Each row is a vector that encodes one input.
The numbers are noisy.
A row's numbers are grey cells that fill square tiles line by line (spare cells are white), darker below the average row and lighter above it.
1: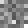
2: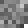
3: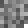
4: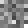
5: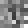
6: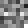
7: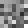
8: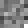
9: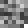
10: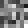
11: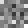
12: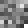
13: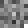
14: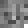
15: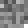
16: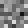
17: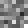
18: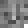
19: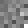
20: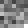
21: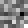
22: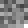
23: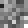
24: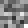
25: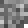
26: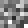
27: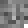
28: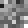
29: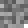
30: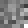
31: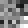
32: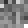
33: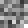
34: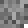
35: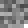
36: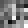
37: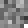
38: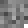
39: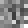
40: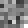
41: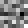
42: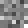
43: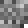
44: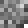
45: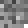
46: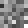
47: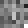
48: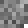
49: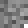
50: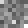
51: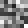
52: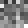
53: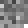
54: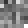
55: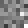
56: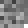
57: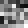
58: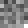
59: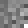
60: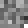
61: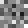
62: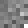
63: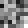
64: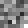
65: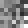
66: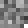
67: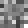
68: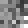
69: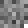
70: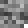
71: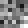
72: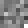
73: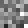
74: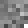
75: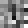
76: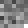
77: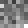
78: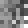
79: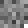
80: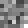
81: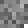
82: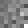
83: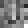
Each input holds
a point on a 7-point line and a true/false value.
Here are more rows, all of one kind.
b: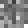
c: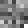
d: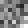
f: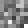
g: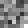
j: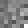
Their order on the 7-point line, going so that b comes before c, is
b, d, f, j, g, c.
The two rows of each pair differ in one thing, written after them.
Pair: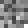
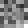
the place on the 7-point line
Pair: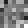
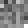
the place on the 7-point line
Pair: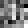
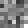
the true/false value
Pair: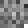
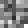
the place on the 7-point line
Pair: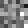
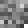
the place on the 7-point line
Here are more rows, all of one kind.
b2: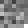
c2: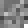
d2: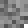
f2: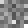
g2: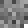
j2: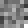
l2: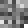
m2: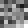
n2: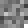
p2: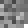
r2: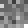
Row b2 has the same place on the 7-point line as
p2 and r2.
